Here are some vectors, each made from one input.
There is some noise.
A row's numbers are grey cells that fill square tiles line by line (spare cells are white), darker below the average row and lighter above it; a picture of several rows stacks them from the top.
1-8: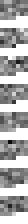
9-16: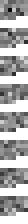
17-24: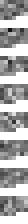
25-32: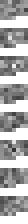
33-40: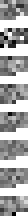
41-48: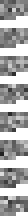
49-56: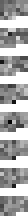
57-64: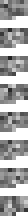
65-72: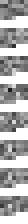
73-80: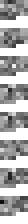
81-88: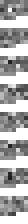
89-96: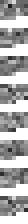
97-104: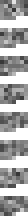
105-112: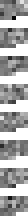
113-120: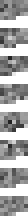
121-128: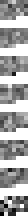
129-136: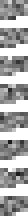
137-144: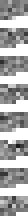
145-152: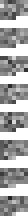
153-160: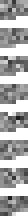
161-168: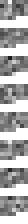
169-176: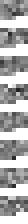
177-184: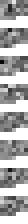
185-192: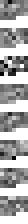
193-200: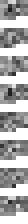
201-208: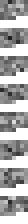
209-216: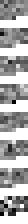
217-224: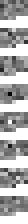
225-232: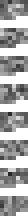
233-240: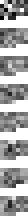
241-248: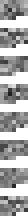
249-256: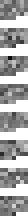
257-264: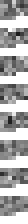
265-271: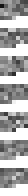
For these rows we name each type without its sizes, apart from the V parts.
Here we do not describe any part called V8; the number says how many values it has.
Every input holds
a list of items, each a true/false value and a value of V8.
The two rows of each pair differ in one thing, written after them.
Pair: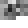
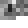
the true/false value in item 1 of the list
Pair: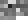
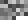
the value of V8 in item 1 of the list
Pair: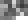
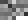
the value of V8 in item 1 of the list
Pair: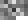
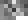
the true/false value in item 1 of the list
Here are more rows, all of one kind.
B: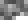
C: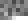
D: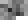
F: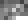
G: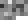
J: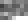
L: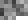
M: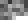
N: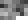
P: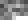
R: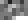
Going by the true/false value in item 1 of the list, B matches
D, G, J and L.
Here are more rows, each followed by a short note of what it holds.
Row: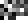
the empty list
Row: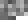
a list of two items
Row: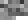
a list of three items
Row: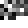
the empty list
